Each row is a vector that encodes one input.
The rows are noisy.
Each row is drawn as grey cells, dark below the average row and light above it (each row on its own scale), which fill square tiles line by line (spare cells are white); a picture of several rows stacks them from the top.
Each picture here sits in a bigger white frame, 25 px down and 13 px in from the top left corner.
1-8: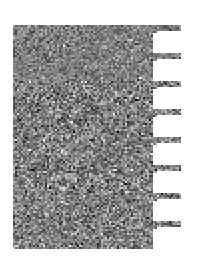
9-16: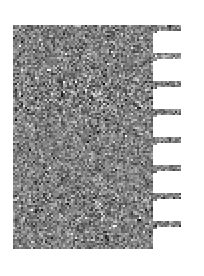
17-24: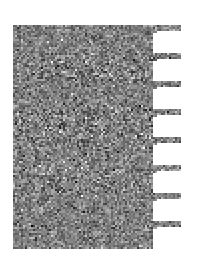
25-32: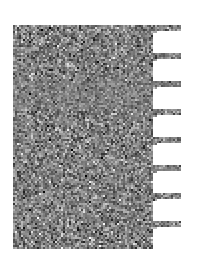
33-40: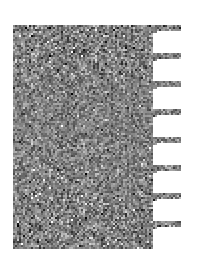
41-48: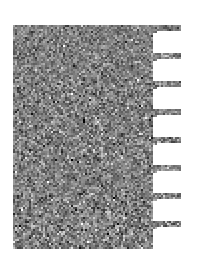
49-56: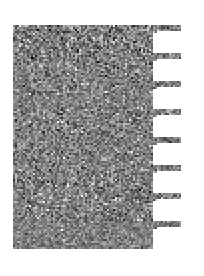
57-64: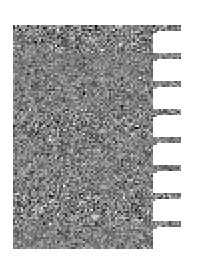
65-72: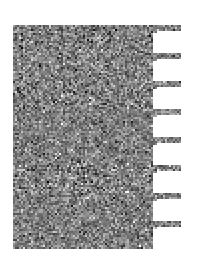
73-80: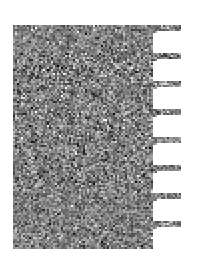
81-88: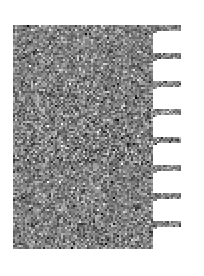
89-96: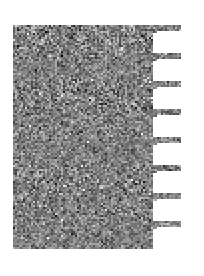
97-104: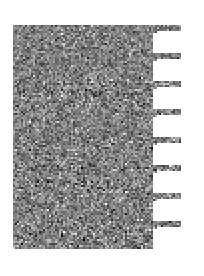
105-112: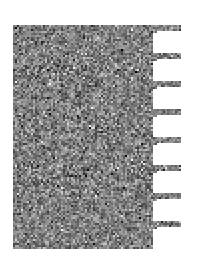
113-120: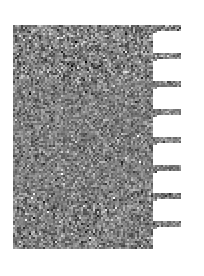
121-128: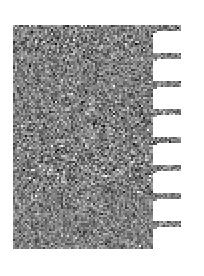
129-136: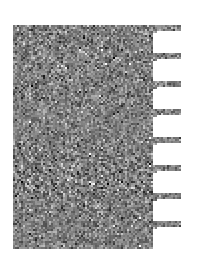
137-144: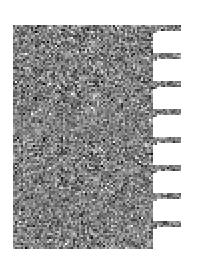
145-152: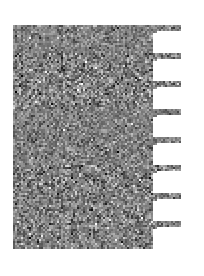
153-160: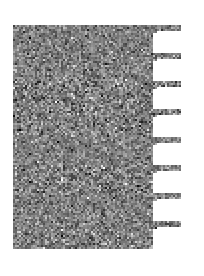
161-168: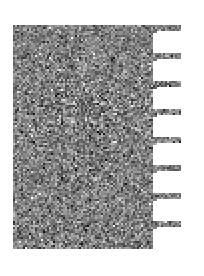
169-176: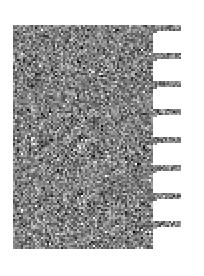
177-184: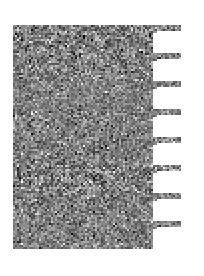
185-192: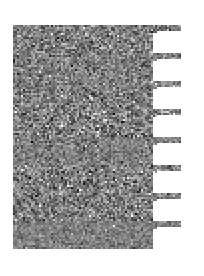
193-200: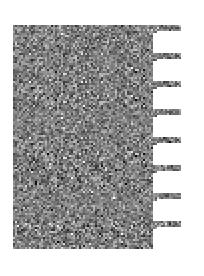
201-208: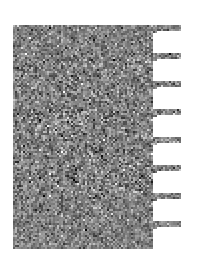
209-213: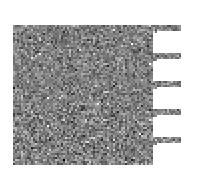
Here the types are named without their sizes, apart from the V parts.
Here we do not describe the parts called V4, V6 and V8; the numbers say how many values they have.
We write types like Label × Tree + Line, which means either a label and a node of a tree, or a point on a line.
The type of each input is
Bool × (Circle + Line) × V4 × V8 + V6.
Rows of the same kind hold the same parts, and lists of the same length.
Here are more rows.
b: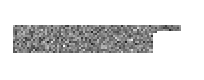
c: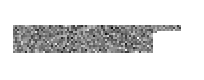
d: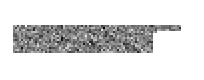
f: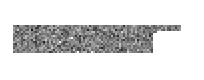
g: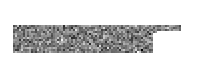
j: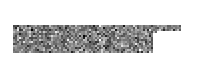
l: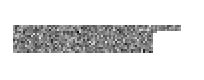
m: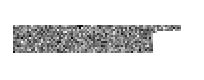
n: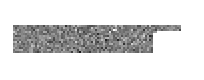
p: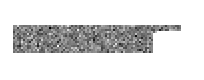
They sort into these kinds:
b
c, g, m, p
d, f, j, l, n

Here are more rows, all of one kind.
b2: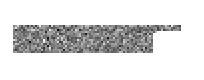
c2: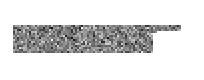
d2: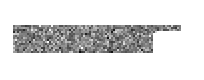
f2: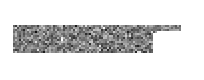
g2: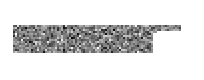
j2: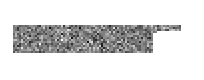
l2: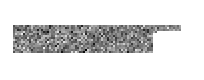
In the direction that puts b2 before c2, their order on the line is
b2, d2, f2, g2, l2, j2, c2.
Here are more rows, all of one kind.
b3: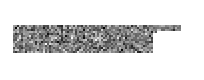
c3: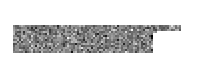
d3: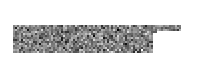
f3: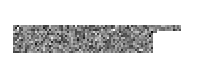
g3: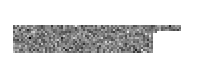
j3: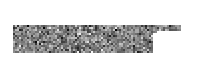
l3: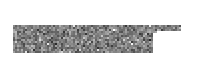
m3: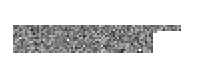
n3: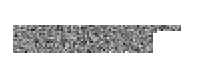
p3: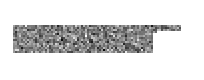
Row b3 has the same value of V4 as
c3, g3, n3 and p3.
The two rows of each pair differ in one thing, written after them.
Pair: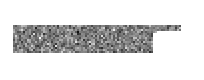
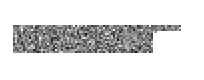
the true/false value
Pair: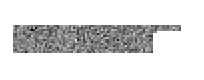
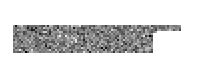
the value of V4
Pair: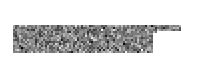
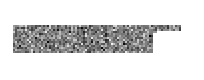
the value of V4
